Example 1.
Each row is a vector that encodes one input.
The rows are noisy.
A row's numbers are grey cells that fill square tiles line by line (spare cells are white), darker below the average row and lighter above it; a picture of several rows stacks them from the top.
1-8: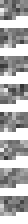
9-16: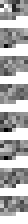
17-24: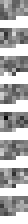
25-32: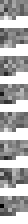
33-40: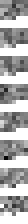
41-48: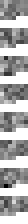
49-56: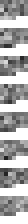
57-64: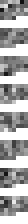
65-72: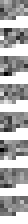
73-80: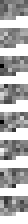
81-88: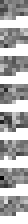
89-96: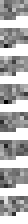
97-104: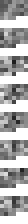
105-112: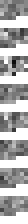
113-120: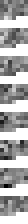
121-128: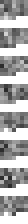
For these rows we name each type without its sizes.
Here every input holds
a list of points on a line.
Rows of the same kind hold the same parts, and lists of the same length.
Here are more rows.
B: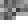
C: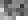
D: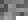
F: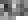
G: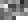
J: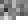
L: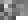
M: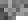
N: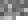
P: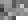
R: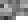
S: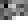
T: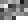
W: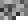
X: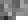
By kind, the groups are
B, L, M, P, R, W, X
C, D, F, J, N, S
G, T

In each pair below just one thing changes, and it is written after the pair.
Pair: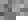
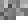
the place on the line in item 2 of the list
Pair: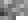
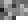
the place on the line in item 1 of the list
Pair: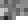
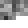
the place on the line in item 1 of the list
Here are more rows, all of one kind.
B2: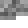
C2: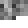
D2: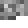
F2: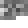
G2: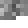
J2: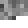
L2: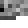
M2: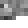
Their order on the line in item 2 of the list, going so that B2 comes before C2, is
L2, M2, G2, D2, B2, C2, F2, J2.
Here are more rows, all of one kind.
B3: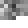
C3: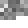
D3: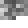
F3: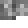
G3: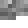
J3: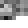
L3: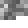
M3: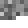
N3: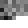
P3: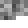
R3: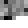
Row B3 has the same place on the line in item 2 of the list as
F3, J3, P3 and R3.
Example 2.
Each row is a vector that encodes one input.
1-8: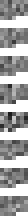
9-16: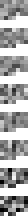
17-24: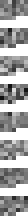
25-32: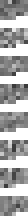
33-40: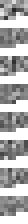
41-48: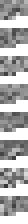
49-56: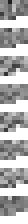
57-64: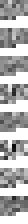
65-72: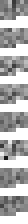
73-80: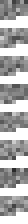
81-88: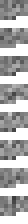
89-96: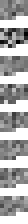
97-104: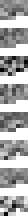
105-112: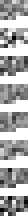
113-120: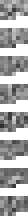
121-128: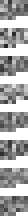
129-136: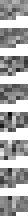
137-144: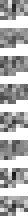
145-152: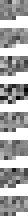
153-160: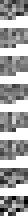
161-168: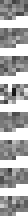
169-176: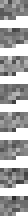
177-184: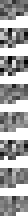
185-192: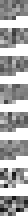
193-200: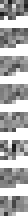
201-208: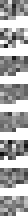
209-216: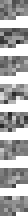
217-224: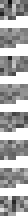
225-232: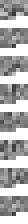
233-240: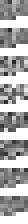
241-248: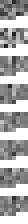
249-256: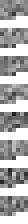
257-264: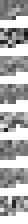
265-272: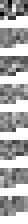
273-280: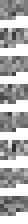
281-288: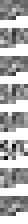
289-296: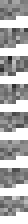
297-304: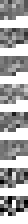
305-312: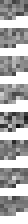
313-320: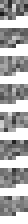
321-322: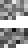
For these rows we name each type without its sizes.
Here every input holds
a node of a tree and a true/false value.
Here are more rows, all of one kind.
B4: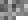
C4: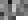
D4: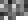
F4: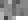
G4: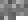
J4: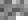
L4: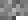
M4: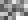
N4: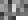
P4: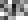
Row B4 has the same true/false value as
F4, L4 and P4.
